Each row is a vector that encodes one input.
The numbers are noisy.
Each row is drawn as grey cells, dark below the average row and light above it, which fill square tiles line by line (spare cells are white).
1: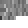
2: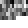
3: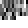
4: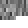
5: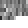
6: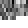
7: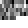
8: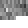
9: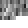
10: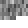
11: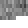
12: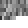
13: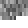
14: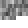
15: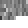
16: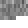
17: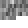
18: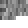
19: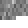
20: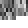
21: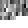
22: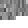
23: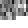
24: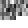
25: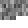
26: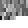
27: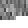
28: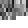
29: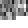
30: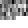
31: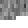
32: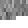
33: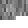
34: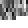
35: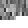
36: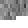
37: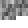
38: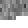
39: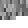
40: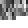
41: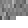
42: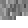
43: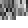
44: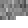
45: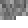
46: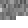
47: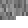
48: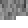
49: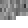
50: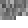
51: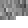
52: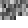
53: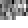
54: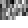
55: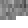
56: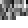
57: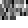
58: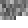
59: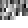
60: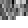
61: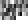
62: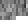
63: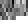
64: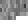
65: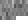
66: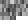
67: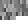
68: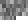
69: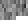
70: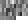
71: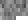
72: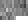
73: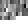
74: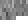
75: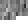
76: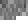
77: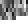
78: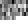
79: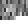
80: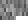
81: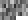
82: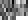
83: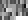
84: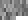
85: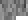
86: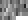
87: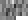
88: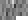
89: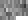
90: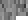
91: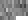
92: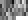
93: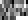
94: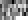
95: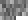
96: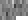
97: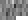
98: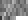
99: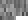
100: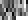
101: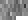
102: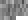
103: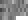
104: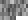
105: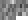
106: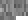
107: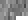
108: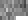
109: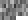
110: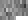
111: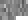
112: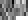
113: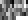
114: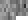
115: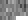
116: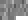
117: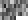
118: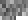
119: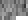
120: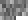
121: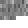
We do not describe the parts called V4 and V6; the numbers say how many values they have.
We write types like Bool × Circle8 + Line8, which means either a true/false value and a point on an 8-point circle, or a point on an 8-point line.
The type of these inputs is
(Bool × Bool × Bool × Bool + Unit) × V4 × V6 + Tree8.
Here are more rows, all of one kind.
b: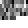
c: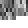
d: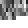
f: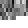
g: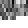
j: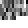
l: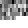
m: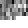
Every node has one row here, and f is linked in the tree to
c and g.
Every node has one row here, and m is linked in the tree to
c and l.
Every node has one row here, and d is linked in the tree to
c and j.
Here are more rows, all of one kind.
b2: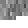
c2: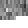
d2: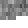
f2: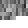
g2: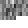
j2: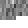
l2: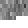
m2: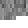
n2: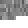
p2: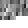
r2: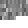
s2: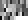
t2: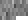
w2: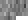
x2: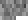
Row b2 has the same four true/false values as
c2, n2, r2 and t2.
